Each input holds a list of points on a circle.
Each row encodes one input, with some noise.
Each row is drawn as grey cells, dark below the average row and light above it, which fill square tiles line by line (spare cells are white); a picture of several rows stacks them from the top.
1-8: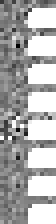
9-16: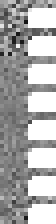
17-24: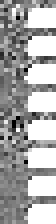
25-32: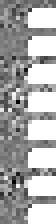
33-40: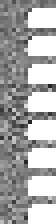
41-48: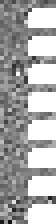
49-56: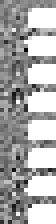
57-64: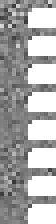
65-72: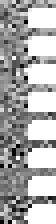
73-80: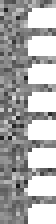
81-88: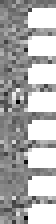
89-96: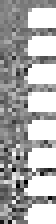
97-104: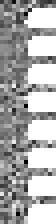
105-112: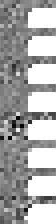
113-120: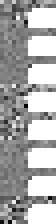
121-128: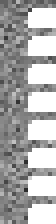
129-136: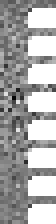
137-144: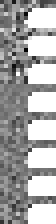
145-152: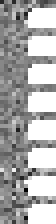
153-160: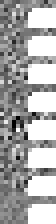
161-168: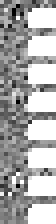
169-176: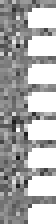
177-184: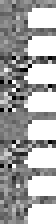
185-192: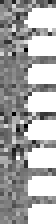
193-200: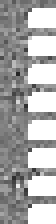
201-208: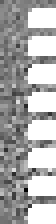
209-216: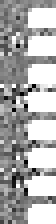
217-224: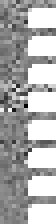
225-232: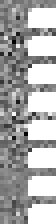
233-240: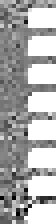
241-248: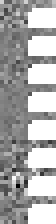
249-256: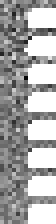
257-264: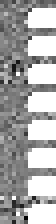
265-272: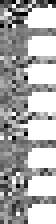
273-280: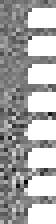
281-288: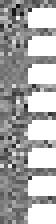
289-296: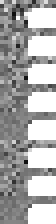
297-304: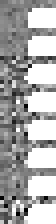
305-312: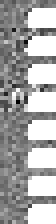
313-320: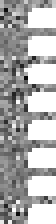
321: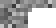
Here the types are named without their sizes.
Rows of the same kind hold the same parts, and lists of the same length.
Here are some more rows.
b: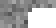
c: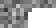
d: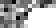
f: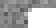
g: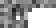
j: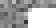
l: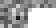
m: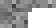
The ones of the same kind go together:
b, c, g, m
d
f, j, l

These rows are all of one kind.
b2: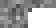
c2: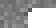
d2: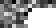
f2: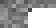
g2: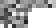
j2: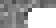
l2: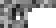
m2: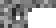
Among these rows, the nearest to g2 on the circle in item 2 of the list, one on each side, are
d2 and j2.
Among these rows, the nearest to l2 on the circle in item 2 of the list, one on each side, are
c2 and f2.
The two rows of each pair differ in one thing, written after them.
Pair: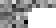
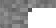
the place on the circle in item 1 of the list
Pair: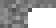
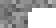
the place on the circle in item 2 of the list
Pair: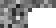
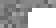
the place on the circle in item 1 of the list
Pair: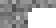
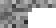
the place on the circle in item 2 of the list
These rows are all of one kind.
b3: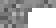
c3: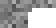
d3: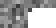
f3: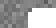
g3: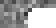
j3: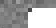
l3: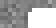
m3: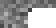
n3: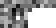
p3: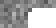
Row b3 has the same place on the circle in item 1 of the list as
c3, f3 and g3.
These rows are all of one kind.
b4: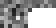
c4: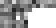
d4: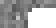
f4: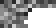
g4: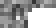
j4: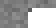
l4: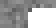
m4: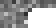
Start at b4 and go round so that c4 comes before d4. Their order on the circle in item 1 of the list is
b4, c4, j4, l4, f4, g4, m4, d4.
